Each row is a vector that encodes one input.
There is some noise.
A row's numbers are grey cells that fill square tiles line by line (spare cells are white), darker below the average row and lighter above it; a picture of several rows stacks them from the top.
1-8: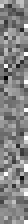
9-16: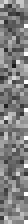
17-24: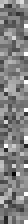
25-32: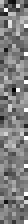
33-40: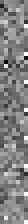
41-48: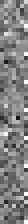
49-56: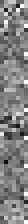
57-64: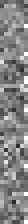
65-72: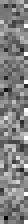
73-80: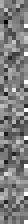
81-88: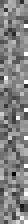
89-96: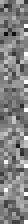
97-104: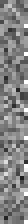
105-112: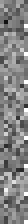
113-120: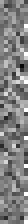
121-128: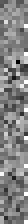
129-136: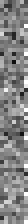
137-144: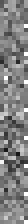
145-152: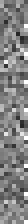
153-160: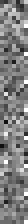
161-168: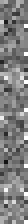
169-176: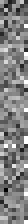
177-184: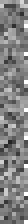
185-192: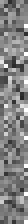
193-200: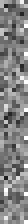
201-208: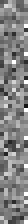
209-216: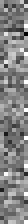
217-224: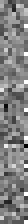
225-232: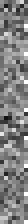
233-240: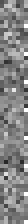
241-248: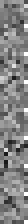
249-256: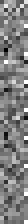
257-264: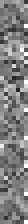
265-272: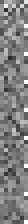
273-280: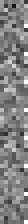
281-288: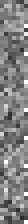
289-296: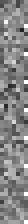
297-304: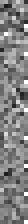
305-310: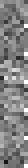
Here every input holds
a true/false value, together with either a point on a 10-point circle, or a fixed value.
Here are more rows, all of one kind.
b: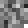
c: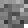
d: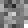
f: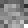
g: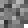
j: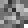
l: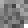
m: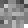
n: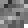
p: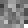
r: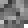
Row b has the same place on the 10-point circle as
f, g and m.
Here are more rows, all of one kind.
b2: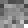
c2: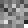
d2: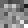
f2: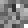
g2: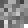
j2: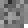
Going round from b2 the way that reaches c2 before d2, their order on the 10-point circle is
b2, f2, g2, c2, d2, j2.
